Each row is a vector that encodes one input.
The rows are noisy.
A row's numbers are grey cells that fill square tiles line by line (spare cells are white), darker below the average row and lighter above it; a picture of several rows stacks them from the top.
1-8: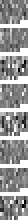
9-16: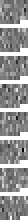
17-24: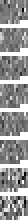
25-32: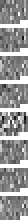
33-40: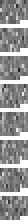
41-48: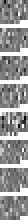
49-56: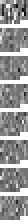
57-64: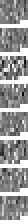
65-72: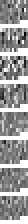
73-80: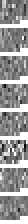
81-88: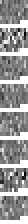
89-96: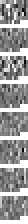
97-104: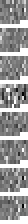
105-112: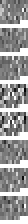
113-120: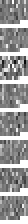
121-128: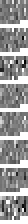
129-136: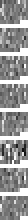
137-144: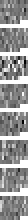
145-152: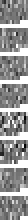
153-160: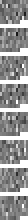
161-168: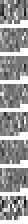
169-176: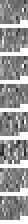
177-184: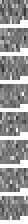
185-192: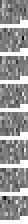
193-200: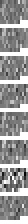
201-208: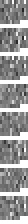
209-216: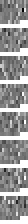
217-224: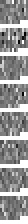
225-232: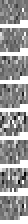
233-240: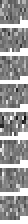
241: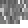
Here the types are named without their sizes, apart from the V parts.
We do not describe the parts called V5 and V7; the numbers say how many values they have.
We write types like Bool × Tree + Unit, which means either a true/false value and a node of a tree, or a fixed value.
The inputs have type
Bool × Bool × Bool × (Line + V7) + V5.
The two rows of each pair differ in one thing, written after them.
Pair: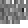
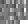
one of the three true/false values
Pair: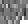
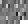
one of the three true/false values
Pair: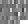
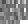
one of the three true/false values
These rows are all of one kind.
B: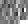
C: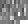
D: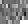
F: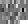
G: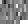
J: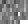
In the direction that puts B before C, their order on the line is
F, B, C, J, G, D.
